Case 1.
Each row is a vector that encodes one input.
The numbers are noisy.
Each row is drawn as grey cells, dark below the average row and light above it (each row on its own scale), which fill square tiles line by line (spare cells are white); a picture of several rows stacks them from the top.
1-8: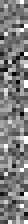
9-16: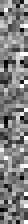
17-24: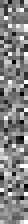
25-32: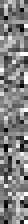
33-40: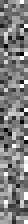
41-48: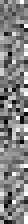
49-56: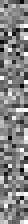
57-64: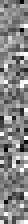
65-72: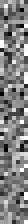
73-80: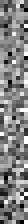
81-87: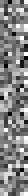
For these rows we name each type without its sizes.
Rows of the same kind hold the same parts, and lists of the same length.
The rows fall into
2 kinds.
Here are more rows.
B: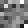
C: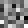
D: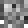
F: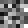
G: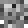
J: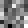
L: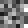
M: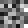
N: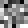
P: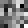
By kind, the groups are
B, C, D, G, J, N, P
F, L, M

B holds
four true/false values.
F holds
a fixed value.
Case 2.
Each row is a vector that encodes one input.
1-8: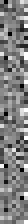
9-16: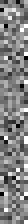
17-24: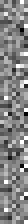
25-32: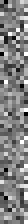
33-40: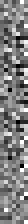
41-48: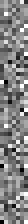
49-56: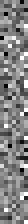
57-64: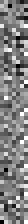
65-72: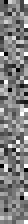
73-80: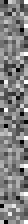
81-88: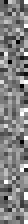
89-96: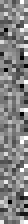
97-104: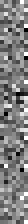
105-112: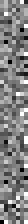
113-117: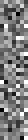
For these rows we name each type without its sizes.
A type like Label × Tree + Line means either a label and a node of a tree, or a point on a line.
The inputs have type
Bool × Bool × Bool × Bool.
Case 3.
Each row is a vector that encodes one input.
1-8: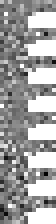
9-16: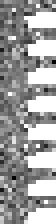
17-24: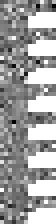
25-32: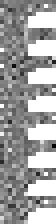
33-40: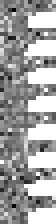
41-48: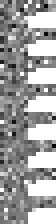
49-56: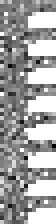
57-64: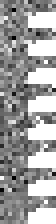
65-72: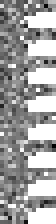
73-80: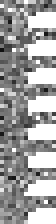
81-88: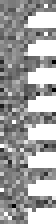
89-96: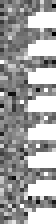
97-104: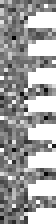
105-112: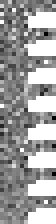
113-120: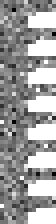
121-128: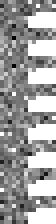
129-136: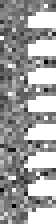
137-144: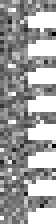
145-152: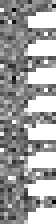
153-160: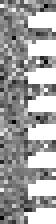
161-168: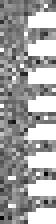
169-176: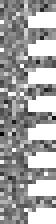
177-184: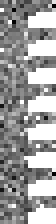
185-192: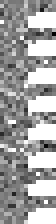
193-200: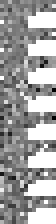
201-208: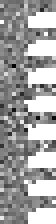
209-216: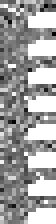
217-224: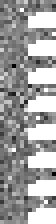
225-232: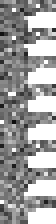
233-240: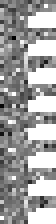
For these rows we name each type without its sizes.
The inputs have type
Bool × Bool × Bool × Bool + Unit.
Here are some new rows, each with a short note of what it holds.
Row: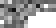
four true/false values
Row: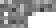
a fixed value
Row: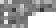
a fixed value
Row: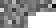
four true/false values
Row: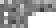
a fixed value
